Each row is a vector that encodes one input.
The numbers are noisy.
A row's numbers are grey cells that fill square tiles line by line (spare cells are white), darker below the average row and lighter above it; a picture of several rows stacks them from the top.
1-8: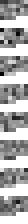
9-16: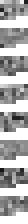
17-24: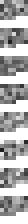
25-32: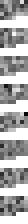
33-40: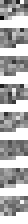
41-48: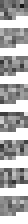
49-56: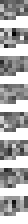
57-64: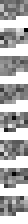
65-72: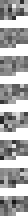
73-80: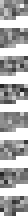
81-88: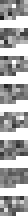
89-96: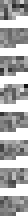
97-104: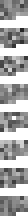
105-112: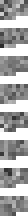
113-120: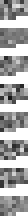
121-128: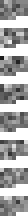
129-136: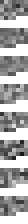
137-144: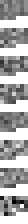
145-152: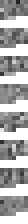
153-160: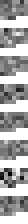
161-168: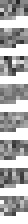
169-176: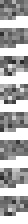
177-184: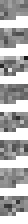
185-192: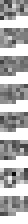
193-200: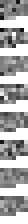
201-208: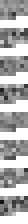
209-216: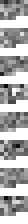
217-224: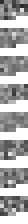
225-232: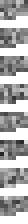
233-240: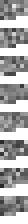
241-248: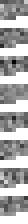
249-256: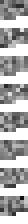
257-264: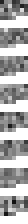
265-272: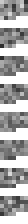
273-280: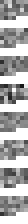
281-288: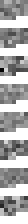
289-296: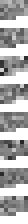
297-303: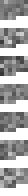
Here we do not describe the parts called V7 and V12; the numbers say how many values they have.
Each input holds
either a value of V7 and a value of V12, or a list of up to two points on a 6-point line.
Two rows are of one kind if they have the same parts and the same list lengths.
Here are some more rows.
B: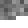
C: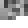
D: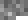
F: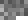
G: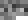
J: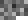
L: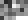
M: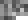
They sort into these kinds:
B, G, J
C
D, F, L
M

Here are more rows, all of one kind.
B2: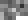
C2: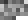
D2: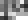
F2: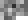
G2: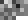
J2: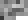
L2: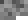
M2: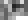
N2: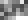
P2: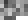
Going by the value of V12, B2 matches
F2 and G2.
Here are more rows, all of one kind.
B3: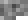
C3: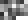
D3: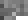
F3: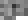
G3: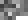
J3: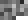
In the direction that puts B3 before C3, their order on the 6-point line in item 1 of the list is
G3, F3, D3, B3, C3, J3.
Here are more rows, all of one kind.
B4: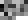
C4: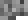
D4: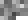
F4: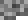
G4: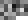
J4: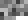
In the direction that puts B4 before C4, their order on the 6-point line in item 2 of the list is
J4, B4, D4, F4, G4, C4.
